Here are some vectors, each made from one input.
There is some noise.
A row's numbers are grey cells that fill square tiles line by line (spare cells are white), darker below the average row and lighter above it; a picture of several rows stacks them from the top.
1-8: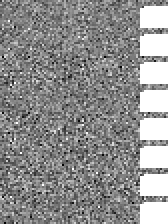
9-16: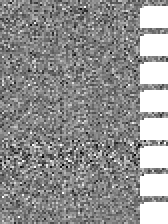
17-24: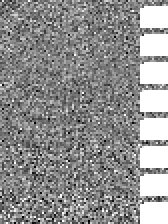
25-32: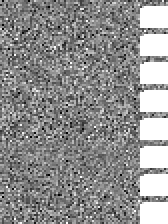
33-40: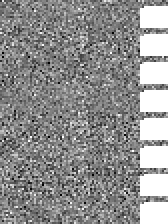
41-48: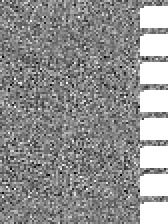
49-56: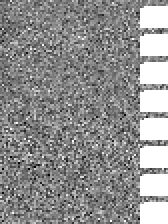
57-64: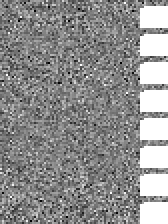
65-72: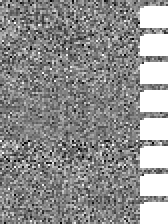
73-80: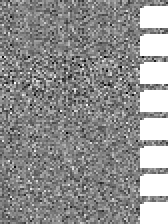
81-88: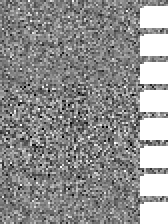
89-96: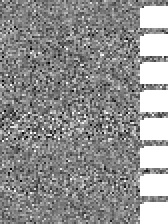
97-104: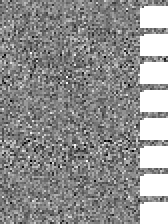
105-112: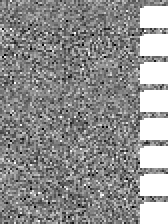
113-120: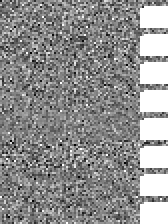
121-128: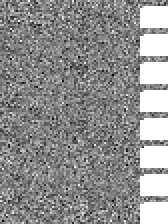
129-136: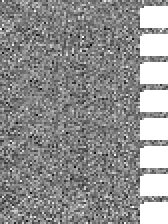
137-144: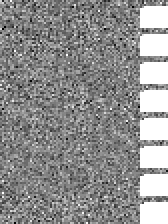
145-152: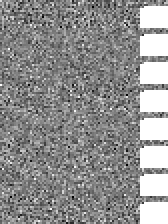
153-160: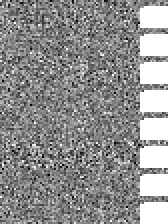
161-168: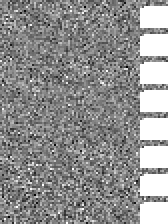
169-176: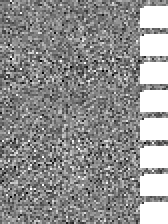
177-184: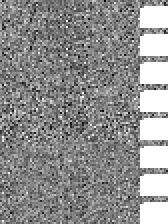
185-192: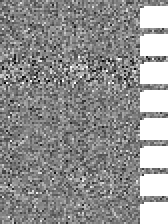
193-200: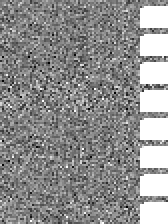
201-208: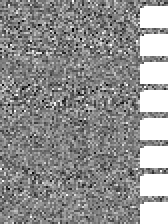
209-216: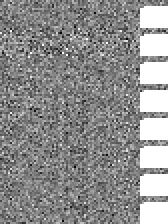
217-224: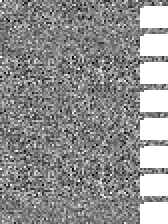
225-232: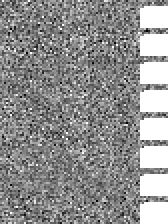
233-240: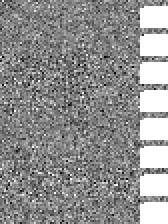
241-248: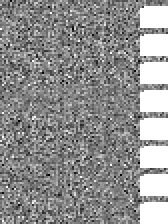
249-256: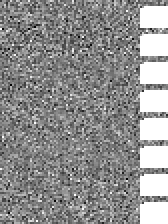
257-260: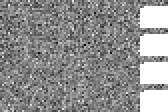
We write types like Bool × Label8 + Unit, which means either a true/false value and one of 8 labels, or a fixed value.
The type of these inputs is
Bool × ((Circle9 + Unit) × Label4 + Label10).
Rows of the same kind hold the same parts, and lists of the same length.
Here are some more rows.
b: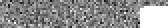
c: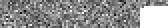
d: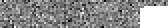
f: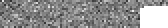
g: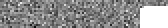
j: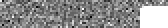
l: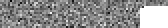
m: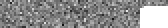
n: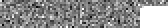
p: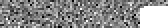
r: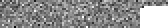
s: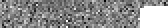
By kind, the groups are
b, c, d, j, l, n, p, s
f, m
g, r

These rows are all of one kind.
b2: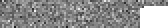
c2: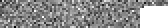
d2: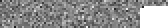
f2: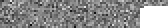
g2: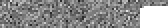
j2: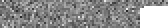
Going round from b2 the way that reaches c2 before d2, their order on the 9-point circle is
b2, c2, d2, f2, j2, g2.
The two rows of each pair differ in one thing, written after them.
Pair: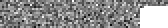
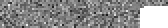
the label
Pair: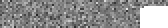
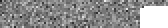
the label
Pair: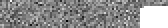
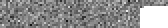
the label
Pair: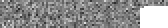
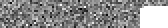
the true/false value
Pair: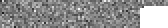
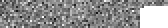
the place on the 9-point circle
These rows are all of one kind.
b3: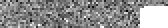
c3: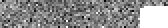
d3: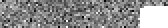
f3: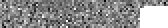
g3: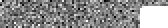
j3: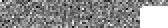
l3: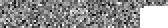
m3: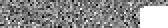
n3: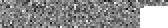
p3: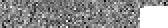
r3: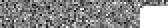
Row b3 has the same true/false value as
l3 and m3.
